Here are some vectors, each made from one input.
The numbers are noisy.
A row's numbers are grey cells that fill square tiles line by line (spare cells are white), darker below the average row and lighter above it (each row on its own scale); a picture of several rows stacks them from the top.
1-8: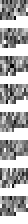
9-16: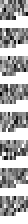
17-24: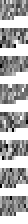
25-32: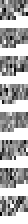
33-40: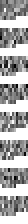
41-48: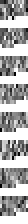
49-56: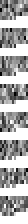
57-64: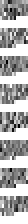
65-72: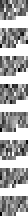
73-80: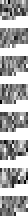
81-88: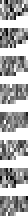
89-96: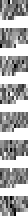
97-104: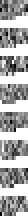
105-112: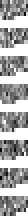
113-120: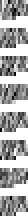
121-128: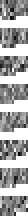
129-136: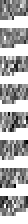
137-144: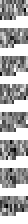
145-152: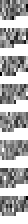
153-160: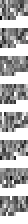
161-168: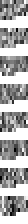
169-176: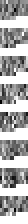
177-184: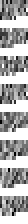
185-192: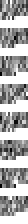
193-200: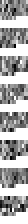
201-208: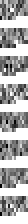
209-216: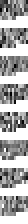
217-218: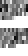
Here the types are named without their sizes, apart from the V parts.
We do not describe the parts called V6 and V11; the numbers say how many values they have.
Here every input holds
either a label and a value of V11, or a true/false value and a value of V6.
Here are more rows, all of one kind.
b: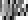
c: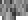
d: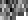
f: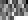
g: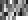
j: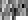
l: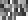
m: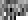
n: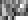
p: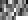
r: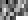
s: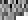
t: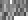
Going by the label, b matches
d, f and r.
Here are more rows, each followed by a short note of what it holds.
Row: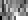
a true/false value and a value of V6
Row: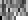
a true/false value and a value of V6
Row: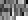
a label and a value of V11
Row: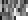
a true/false value and a value of V6
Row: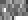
a label and a value of V11
